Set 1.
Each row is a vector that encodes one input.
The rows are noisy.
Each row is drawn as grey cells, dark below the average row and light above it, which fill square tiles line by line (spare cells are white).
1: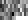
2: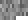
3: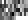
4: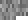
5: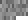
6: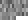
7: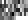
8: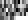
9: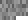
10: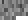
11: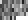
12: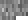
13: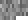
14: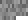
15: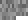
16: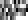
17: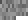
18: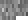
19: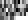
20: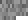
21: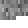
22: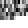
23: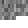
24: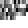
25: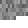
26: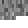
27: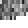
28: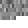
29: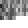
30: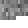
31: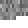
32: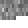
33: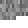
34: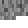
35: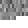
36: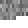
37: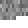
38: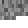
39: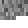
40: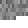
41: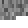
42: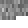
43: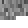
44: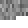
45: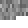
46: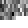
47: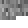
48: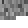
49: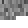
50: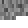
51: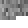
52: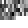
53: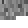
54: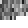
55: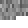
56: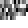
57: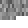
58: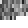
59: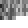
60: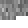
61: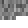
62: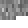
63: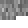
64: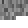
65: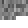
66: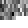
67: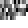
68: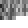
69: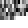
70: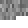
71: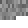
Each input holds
either a point on a 6-point line, or a point on an 8-point line.
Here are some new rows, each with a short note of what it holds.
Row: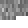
a point on an 8-point line
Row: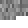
a point on an 8-point line
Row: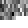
a point on a 6-point line
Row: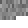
a point on an 8-point line
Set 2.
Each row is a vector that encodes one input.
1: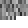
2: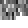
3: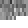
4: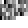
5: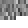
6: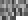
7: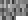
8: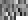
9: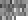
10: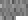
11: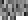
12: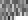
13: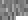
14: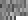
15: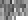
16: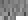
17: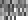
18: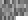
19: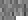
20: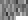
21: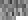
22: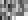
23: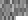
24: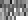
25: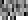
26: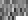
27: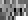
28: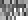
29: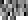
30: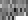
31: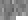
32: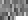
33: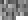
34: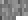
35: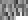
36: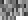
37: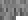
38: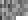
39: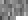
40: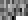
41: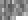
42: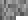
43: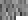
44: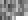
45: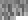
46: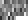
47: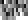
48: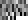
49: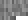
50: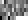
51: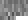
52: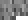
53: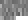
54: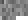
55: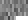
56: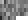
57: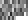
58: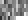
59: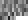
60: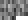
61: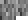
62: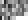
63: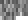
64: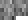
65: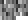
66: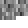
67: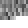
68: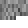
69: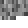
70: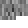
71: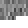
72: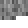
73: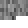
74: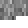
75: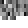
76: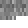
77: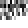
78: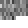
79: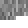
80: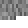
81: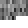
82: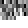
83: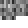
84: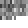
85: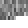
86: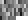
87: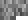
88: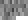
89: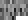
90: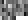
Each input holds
a node of an 11-node tree and a true/false value.
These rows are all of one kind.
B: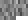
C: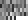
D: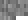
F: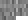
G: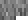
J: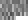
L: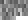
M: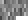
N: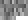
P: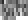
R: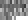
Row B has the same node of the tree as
J and P.
